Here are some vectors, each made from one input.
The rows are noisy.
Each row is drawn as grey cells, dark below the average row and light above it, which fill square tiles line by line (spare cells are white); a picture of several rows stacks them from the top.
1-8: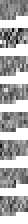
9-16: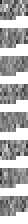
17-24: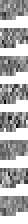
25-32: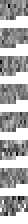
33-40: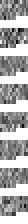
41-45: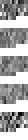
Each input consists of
either a fixed value, or one of 5 labels and a true/false value.
